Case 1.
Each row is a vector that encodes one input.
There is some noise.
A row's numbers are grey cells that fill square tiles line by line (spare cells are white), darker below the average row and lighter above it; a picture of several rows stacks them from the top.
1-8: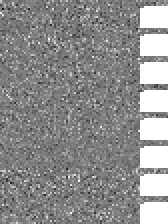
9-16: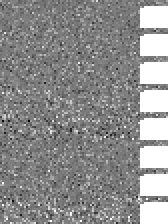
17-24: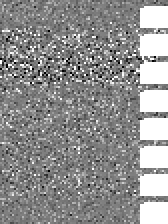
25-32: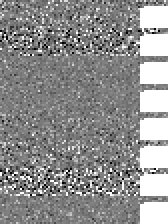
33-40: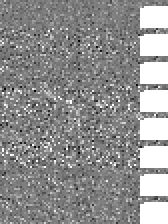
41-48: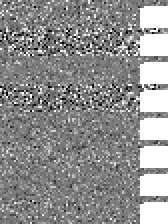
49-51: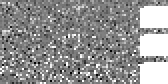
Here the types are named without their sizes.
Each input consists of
either a fixed value, or a node of a tree and three true/false values.
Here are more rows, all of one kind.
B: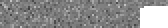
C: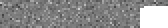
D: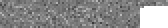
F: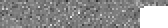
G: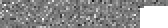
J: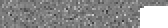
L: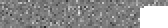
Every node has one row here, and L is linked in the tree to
D and G.
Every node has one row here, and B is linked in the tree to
G and J.
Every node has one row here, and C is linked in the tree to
F.
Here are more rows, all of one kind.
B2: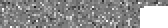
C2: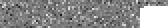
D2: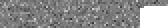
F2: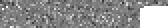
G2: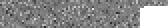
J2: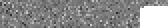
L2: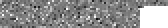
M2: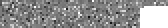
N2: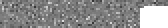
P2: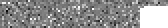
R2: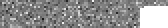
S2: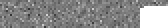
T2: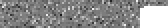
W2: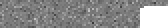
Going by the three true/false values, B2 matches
D2, F2, J2 and R2.
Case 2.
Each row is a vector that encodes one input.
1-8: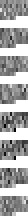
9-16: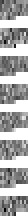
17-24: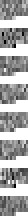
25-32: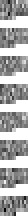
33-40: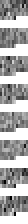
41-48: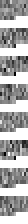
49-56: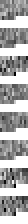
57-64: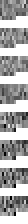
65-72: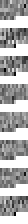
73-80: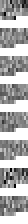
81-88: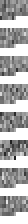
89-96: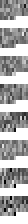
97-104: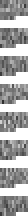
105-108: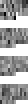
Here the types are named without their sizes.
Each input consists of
a true/false value, together with either a fixed value, or a node of a tree.
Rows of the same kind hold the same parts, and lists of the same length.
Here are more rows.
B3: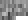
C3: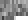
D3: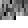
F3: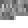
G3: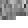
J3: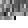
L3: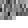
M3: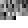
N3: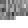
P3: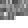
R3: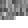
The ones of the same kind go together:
B3, C3, D3, F3, G3, J3, M3, N3, P3, R3
L3

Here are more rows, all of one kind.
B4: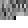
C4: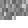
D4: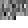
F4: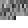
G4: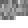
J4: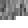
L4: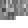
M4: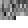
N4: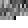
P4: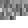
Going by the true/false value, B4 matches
D4, F4, M4 and N4.
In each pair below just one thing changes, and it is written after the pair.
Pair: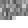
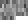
the node of the tree
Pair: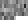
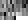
the true/false value
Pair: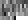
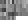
the true/false value
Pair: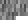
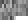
the node of the tree
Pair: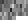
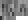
the node of the tree
